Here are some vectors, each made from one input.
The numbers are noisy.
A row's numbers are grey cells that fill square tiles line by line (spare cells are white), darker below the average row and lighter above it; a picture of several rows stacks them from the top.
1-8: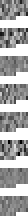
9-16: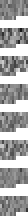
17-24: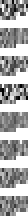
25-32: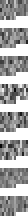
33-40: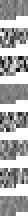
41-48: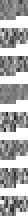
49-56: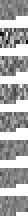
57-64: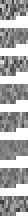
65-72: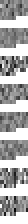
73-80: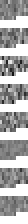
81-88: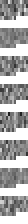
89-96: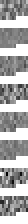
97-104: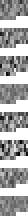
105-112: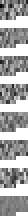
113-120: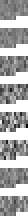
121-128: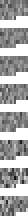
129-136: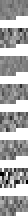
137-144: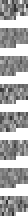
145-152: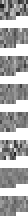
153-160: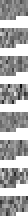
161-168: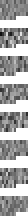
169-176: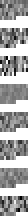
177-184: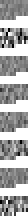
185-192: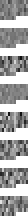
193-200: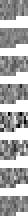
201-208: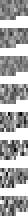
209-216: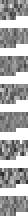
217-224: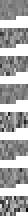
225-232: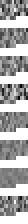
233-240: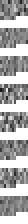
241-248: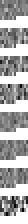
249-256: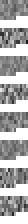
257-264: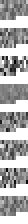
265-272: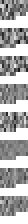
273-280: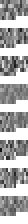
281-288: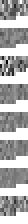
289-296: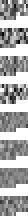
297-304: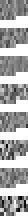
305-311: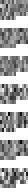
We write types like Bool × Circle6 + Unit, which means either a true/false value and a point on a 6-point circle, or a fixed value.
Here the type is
Bool × Circle9 + Unit.
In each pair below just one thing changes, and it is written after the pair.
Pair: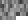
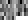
the place on the 9-point circle
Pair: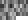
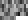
the true/false value
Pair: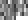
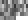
the place on the 9-point circle
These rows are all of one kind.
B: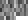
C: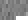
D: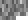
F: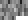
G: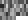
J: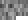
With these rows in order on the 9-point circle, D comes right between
F and G.
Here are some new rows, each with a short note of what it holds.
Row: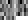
a point on a 9-point circle and a true/false value
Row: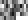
a fixed value
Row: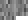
a point on a 9-point circle and a true/false value
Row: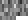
a fixed value
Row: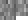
a point on a 9-point circle and a true/false value
